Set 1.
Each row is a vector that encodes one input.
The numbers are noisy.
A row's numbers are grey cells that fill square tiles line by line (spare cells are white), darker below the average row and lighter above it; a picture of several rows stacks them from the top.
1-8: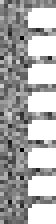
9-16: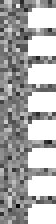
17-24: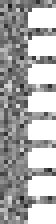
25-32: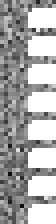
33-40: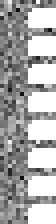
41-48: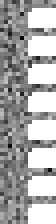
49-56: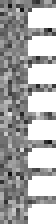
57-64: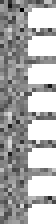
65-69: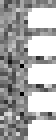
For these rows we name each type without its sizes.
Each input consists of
a point on a line.
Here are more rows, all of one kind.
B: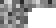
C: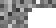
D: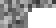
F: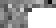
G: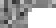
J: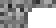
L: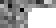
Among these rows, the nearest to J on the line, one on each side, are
D and L.
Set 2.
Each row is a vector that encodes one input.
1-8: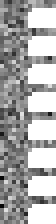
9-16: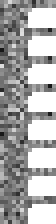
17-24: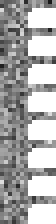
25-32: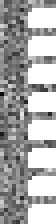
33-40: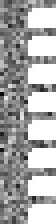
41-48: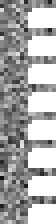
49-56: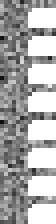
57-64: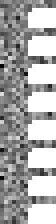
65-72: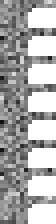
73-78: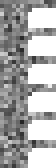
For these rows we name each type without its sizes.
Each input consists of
a point on a line.
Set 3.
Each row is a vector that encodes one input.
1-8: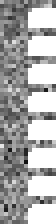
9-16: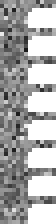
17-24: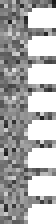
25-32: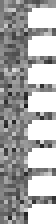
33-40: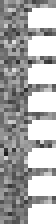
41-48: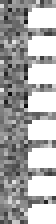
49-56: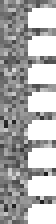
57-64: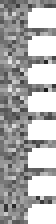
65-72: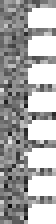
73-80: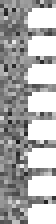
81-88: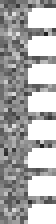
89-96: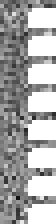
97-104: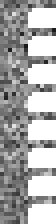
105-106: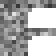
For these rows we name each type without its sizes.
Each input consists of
a label.
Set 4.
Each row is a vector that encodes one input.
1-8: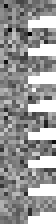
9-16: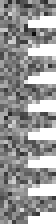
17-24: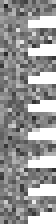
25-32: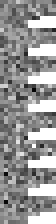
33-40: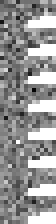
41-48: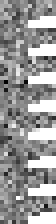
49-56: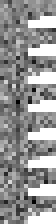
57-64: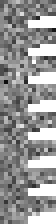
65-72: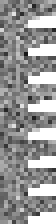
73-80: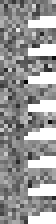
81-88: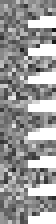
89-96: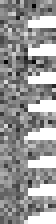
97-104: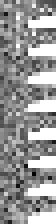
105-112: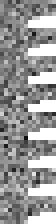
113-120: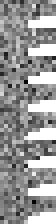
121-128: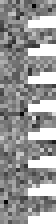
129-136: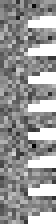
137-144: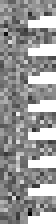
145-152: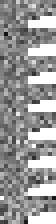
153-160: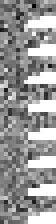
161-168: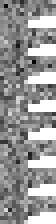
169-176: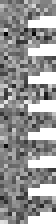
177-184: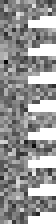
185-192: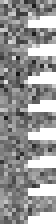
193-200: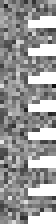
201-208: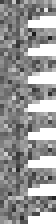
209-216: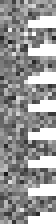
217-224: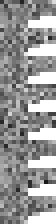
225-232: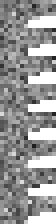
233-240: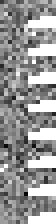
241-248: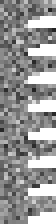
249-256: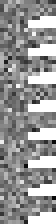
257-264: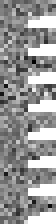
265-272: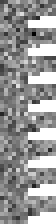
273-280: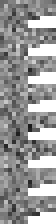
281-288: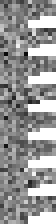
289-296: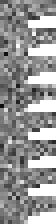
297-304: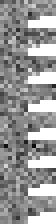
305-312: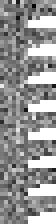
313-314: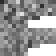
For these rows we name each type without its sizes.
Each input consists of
a point on a line.
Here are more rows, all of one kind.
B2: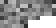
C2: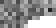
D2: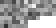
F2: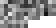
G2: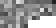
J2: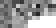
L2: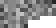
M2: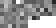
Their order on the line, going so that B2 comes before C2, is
B2, L2, G2, M2, D2, C2, J2, F2.
